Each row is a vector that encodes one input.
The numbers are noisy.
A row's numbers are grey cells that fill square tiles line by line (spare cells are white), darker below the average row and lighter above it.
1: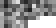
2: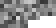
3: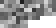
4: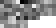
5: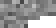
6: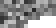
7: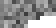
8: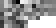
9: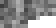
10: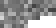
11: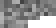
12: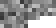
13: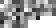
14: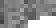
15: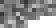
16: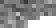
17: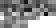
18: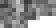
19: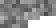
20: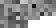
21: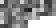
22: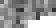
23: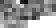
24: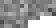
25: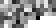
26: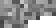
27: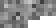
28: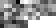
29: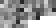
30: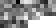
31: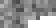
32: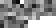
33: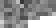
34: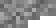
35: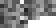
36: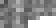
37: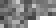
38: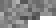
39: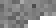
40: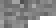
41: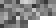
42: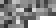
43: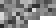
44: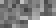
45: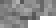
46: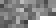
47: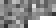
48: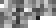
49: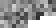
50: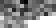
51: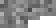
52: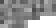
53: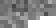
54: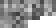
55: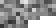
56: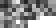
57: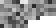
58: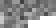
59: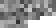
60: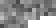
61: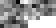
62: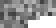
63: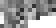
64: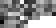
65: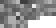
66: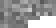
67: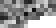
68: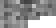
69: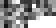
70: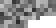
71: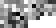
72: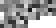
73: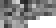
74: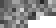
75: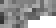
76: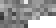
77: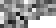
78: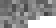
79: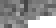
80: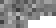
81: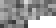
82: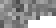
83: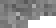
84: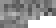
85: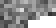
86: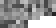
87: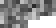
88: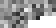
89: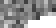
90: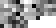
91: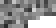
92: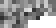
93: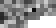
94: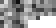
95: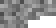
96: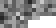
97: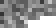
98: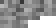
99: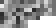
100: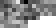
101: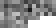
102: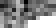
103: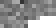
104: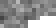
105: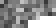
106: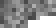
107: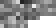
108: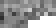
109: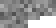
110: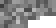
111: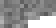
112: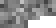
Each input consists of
a true/false value, together with a list of up to three points on a 4-point line.
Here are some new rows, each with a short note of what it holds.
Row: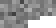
a true/false value, together with a list of three items
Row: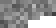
a true/false value, together with a list of one item
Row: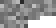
a true/false value, together with a list of two items
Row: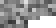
a true/false value, together with a list of two items
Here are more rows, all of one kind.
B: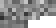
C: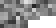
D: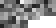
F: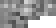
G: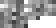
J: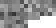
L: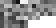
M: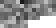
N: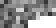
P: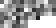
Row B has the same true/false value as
G, J, M and P.
